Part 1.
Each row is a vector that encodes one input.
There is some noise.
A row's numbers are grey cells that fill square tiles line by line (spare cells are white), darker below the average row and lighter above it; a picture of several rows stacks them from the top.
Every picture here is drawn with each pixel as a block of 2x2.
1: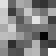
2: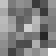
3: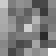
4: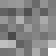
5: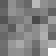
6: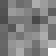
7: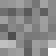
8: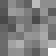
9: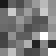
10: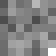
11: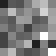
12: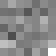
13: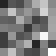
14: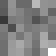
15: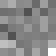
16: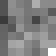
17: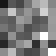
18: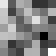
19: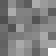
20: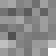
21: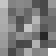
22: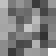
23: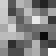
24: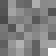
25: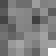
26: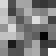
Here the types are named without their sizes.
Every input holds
a point on a line.
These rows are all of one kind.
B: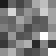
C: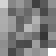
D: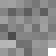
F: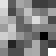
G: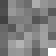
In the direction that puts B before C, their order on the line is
B, G, D, C, F.
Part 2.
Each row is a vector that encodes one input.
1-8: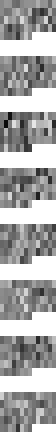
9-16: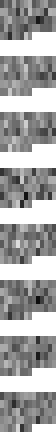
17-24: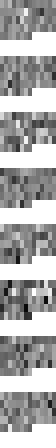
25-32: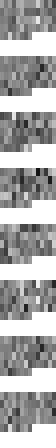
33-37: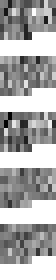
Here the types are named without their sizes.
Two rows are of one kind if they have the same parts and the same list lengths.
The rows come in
2 kinds.
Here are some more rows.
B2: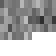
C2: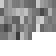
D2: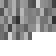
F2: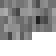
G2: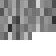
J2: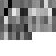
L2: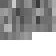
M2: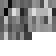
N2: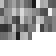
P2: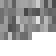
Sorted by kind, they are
B2, C2, D2, F2, G2, L2, N2, P2
J2, M2

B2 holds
a point on each of two lines.
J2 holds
a fixed value.
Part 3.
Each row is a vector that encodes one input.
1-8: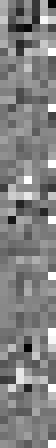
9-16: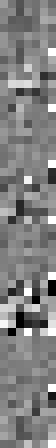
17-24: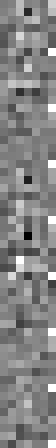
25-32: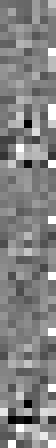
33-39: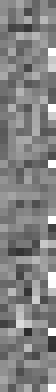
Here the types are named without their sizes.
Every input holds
three true/false values.
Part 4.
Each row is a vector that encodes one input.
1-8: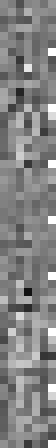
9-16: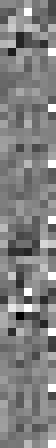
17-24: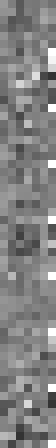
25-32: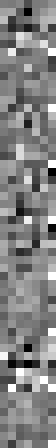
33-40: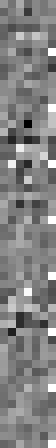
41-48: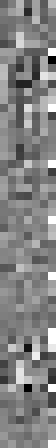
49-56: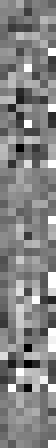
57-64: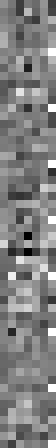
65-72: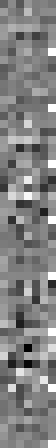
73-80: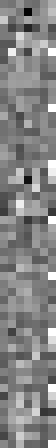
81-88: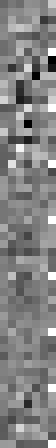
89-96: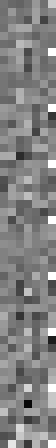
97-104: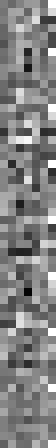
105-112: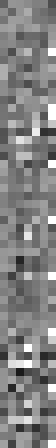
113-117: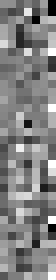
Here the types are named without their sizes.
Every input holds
four true/false values.
